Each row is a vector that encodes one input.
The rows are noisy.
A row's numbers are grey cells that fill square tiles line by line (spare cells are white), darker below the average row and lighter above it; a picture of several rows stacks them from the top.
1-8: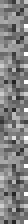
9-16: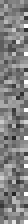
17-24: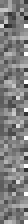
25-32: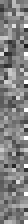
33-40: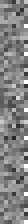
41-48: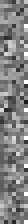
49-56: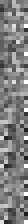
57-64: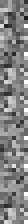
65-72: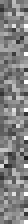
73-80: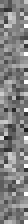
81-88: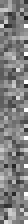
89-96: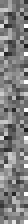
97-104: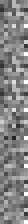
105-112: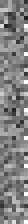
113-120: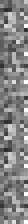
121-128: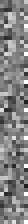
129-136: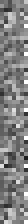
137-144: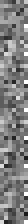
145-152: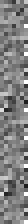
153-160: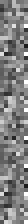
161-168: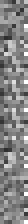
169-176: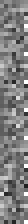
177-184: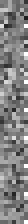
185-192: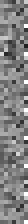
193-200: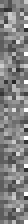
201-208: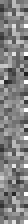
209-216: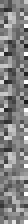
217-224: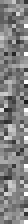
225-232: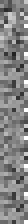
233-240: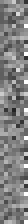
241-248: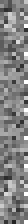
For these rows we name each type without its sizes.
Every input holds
three true/false values.
